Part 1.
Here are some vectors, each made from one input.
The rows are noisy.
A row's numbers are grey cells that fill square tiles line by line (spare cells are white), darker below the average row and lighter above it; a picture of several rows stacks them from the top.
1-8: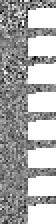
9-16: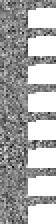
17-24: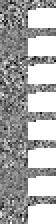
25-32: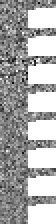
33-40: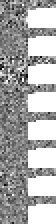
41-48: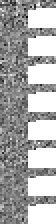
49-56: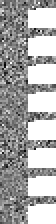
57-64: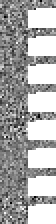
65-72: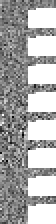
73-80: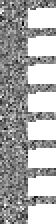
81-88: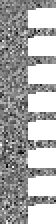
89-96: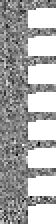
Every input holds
one of 11 labels.
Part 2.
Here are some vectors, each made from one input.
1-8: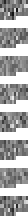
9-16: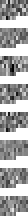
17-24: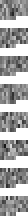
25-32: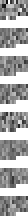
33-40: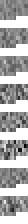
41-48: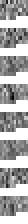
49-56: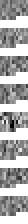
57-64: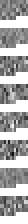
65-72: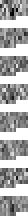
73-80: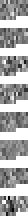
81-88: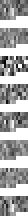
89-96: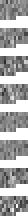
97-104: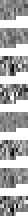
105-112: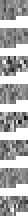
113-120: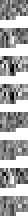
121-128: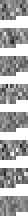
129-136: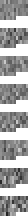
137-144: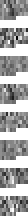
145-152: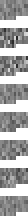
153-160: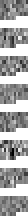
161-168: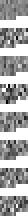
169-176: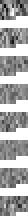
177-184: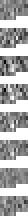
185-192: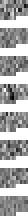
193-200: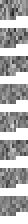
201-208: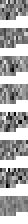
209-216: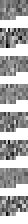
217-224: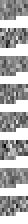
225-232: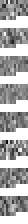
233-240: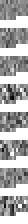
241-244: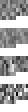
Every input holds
three true/false values.
